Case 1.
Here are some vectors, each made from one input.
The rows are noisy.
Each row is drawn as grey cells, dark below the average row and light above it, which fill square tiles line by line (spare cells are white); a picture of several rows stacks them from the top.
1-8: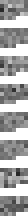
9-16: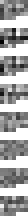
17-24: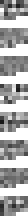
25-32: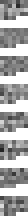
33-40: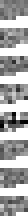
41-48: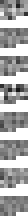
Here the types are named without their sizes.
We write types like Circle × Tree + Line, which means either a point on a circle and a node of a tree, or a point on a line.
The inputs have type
Circle.
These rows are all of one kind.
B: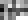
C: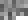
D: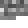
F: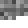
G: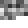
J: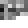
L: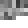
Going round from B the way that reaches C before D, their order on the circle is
B, C, G, D, F, L, J.
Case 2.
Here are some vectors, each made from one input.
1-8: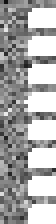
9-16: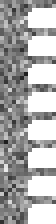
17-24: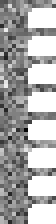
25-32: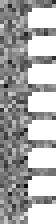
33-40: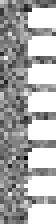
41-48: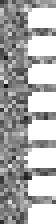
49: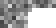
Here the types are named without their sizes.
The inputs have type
Bool × Bool × Bool × Bool.
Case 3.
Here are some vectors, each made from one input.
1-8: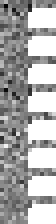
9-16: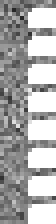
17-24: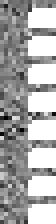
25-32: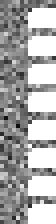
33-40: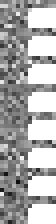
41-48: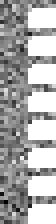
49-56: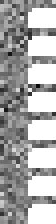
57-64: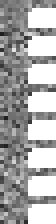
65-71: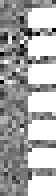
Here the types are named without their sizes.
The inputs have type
Tree.
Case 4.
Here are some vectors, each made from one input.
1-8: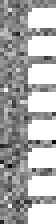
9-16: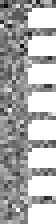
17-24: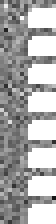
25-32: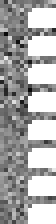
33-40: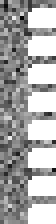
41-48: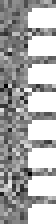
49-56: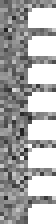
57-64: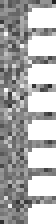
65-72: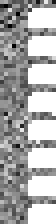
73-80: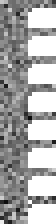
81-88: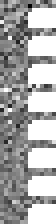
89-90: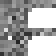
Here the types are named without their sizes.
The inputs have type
Circle.
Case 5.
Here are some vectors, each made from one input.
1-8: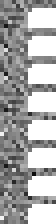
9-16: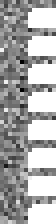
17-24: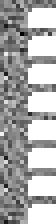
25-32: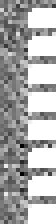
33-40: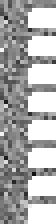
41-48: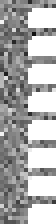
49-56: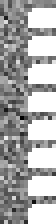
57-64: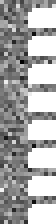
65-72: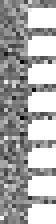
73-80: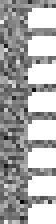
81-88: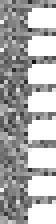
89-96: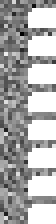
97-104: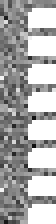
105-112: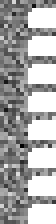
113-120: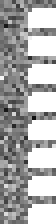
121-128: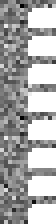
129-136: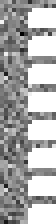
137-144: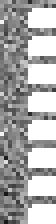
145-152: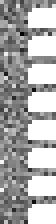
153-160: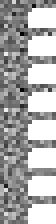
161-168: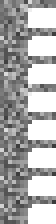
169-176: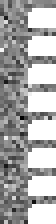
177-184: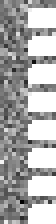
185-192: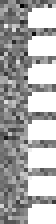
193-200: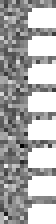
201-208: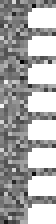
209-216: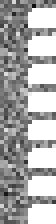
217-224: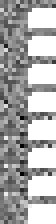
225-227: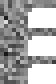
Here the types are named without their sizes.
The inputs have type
Circle.
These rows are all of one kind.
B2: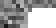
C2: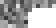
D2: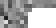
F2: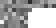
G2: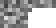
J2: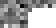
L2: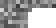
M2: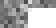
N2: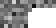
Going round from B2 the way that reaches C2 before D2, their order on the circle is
B2, L2, F2, G2, N2, J2, C2, D2, M2.
